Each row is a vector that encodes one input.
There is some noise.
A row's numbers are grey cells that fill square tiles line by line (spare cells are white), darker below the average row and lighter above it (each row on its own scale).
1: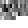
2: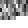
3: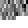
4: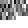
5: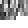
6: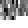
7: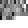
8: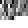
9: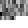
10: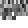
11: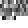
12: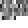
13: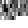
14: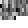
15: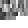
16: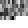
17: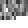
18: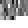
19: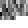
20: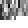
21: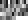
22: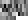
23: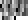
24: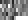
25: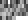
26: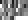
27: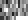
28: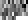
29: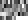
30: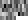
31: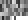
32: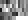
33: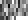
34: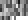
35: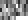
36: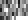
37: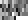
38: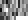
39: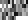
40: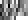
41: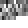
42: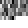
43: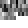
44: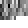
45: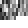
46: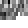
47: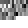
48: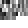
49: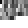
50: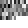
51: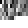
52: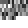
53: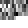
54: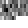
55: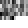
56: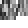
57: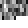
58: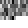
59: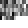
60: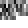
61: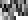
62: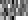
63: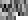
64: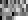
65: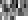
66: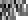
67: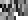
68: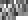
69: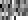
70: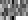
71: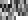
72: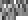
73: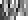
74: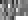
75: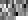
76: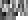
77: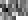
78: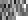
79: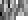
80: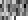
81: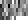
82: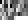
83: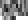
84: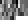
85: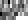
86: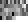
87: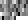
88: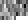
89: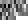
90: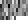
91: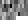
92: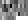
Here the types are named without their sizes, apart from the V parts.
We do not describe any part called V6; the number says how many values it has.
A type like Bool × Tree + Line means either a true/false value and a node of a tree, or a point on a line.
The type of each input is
Bool × (Line + V6).
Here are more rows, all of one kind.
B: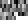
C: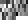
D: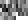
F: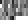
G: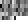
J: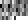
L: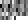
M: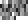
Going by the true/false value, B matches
D and F.
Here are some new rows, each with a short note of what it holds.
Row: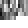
a point on a line and a true/false value
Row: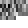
a point on a line and a true/false value
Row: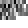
a point on a line and a true/false value
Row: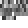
a true/false value and a value of V6
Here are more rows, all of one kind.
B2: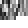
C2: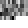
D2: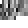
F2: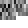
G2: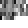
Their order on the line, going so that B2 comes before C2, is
B2, D2, G2, C2, F2.
